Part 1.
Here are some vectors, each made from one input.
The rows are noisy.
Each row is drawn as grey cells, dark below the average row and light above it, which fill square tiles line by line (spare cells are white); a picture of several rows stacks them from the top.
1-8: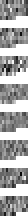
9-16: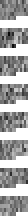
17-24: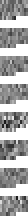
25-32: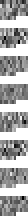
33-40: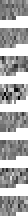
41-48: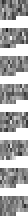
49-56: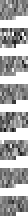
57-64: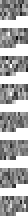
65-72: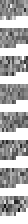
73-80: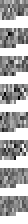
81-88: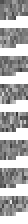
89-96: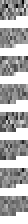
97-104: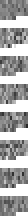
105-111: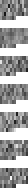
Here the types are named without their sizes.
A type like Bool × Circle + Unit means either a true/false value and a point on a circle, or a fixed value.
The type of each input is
List(Line).
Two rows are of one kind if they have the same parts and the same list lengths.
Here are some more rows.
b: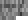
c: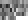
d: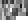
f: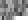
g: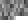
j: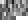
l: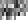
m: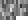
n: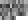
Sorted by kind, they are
b, f, g, n
c
d, j, m
l

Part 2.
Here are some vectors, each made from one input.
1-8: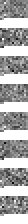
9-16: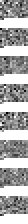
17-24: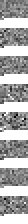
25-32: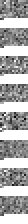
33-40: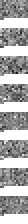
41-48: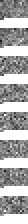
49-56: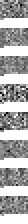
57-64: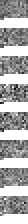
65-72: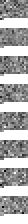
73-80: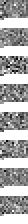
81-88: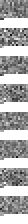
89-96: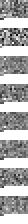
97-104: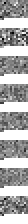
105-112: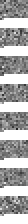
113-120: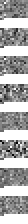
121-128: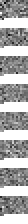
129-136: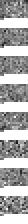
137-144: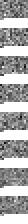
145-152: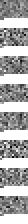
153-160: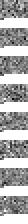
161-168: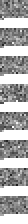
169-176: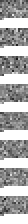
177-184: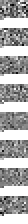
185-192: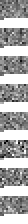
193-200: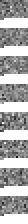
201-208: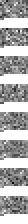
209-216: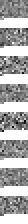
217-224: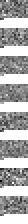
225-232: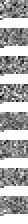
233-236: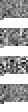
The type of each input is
List3(Line5).
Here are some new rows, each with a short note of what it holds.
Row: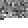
a list of one item
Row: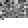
a list of two items
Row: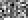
the empty list
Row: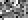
a list of two items
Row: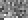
a list of one item
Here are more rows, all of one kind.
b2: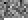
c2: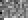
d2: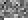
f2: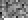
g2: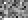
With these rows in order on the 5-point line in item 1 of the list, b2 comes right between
c2 and f2.
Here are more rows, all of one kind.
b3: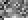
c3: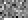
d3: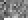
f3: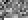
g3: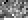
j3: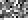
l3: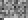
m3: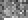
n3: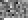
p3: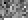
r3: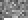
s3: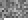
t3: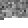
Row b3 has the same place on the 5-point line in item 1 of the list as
f3, l3, m3 and t3.
